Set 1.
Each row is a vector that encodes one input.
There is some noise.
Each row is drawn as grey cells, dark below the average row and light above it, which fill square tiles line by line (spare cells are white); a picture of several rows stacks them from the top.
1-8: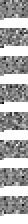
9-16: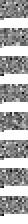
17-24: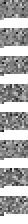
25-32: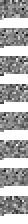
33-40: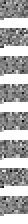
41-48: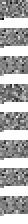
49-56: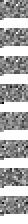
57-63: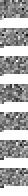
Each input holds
either one of 4 labels, or a point on a 7-point line.
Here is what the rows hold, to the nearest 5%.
About 50% of them hold one of 4 labels. The rest hold a point on a 7-point line.
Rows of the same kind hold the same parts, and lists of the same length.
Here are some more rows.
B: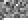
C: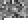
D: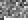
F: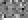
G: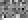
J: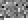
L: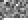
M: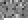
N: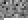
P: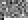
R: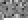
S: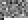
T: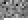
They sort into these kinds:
B, C, D, L, P, S
F, G, J, M, N, R, T

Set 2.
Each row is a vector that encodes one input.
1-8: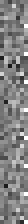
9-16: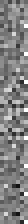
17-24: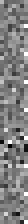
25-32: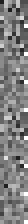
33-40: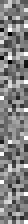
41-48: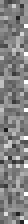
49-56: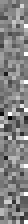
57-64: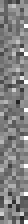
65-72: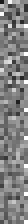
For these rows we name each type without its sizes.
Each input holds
either a node of a tree, or four true/false values.
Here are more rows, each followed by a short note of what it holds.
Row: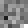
four true/false values
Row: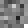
four true/false values
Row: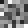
a node of a tree
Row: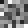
a node of a tree
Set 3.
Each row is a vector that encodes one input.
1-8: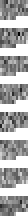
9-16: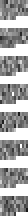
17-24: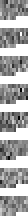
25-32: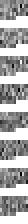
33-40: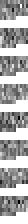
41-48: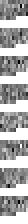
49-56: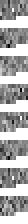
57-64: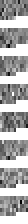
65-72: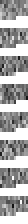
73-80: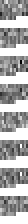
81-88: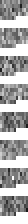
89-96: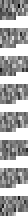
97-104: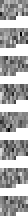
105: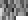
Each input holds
one of 12 labels and a true/false value.
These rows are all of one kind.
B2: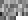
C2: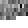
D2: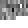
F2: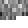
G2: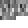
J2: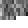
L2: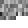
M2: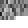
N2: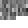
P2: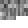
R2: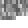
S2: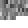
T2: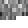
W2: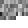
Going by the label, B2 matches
F2, L2, T2 and W2.
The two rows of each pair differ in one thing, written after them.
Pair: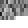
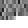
the true/false value
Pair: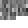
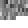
the true/false value
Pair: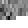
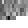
the true/false value
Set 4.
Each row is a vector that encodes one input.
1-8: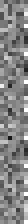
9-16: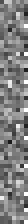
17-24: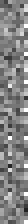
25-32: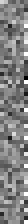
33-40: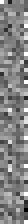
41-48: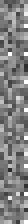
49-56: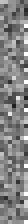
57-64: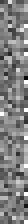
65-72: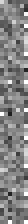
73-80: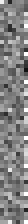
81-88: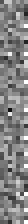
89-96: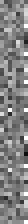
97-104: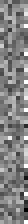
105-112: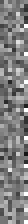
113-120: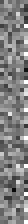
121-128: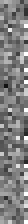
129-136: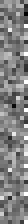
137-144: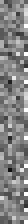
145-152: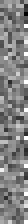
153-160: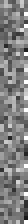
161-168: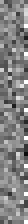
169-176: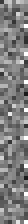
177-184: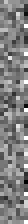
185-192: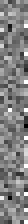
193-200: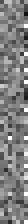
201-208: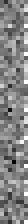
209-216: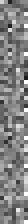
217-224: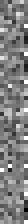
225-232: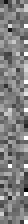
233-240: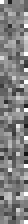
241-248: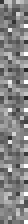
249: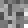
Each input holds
four true/false values, together with either a fixed value, or a node of an 11-node tree.
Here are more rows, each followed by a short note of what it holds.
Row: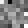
a node of an 11-node tree and four true/false values
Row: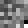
a node of an 11-node tree and four true/false values
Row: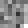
four true/false values
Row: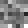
four true/false values
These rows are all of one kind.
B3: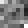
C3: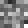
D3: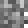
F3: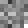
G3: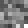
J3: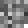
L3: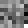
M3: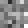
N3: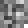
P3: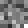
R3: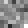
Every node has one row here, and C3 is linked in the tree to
L3.
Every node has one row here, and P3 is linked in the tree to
B3 and G3.
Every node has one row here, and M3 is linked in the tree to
N3 and R3.
